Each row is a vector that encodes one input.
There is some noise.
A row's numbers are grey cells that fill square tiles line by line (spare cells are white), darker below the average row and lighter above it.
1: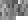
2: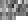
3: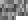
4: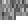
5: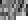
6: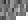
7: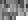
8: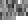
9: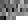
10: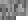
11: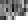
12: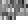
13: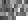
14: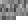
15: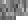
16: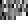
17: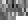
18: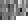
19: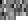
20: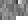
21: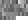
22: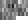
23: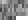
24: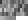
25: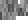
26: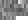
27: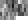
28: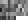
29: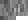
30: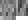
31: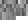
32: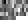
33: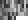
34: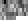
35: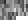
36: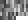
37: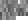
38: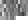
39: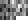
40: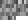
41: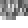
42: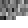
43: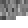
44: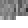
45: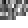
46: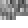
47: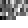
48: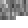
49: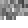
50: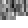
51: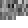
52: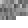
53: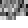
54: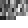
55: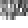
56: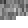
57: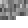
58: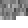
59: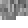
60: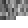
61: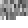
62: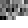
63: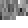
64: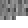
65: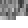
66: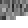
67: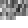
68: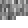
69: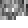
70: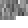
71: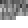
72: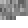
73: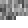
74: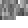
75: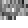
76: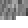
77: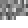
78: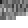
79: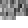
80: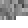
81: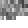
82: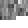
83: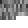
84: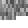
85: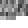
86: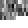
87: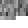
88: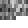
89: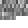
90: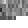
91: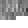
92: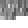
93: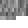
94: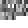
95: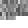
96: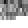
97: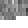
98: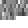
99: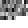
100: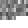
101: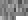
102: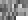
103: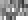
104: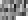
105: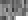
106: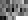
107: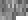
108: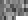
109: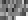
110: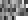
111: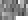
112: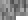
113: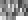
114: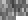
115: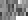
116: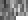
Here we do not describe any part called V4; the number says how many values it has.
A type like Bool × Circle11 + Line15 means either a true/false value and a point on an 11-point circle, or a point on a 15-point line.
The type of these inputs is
(Circle8 + Line5) × V4.
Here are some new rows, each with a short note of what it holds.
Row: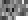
a point on an 8-point circle and a value of V4
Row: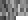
a point on a 5-point line and a value of V4
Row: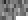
a point on an 8-point circle and a value of V4
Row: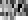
a point on an 8-point circle and a value of V4
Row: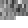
a point on a 5-point line and a value of V4
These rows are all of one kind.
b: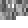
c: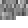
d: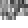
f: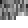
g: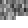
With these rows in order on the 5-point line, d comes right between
b and f.
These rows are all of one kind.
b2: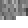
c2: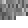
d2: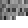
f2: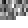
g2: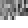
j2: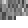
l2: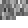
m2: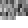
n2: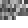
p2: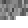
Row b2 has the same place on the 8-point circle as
f2, g2 and p2.
